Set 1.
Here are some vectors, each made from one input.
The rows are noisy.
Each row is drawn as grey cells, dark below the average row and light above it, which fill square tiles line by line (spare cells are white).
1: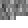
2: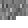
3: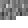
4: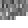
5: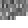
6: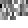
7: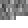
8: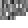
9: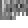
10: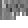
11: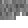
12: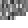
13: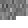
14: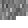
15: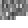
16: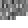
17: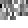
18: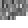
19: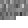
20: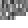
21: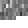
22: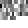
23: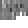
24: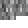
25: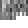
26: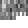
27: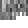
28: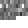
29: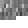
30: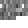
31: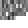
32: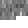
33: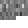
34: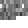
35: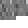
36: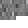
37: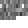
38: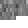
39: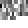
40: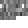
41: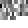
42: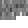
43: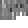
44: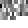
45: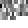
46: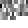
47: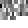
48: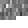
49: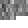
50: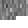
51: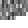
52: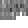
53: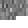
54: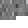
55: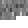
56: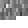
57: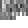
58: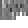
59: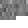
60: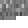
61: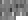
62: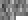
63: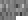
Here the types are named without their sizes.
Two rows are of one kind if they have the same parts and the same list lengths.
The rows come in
2 kinds.
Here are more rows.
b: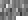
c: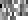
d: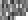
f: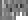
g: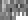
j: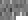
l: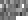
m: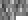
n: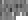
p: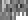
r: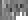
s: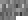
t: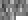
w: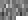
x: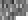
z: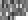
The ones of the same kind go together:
b, d, f, g, j, l, m, n, p, r, s, t, w, x, z
c

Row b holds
a node of a tree.
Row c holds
a fixed value.
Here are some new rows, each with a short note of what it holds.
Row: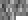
a node of a tree
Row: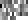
a fixed value
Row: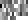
a fixed value
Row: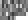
a node of a tree
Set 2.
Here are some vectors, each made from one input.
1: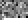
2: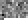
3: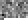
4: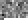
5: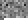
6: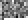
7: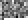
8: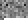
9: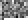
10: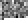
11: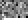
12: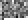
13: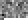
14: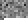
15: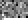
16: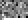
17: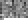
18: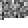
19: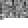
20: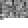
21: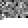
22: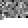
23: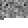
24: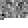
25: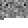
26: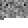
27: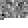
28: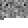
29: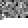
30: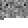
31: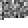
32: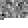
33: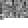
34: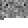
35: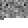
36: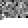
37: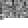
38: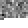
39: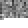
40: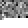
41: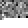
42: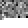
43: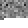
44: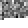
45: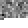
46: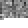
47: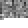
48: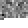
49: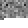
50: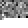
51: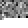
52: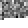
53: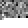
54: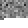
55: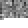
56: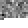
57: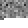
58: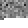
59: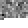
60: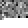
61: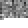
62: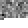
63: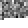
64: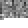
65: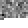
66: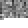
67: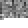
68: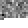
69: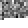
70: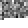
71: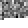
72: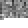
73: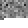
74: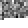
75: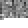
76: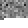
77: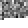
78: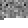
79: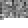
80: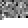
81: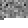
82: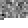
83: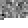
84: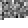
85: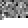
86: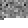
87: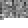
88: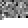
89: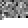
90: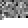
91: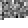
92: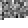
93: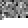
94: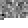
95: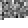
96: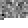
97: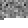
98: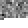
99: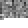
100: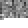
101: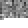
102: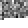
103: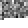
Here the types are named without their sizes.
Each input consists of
a point on a line.
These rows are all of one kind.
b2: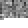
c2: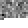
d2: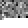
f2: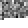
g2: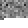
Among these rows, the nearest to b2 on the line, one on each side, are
d2 and g2.
